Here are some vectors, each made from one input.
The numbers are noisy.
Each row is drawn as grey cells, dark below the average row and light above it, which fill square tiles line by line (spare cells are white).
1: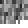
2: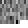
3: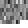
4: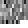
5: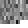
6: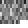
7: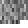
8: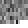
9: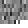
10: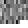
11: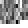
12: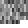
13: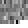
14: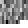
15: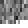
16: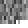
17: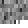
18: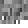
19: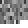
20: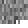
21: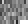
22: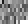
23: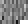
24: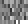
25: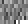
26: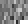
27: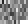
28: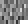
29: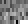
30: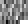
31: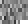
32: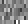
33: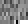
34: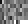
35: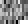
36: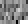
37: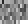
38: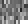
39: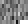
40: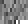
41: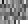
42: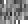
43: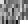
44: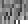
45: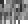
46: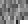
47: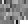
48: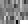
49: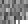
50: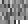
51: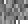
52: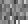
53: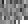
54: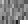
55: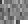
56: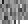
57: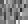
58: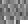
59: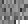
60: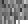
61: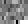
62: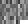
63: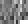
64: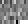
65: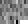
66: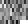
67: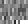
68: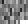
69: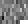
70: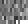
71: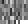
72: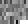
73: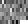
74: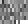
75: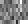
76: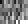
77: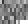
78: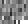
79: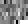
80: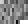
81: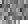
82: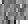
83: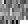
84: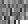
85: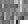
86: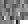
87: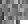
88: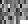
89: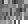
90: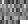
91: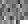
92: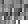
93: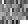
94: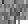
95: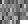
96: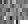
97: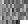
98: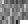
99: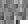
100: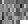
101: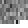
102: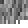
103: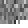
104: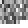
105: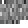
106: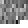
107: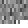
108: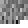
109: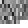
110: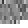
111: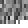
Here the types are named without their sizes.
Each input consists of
a point on each of two lines, together with either a point on a circle and a label, or three true/false values.
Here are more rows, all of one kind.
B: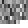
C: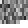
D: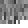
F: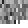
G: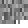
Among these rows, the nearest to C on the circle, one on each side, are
D and F.
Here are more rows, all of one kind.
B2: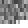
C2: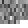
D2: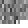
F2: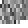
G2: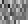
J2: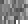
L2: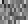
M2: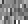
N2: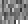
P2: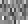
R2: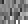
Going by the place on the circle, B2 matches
D2, J2 and R2.
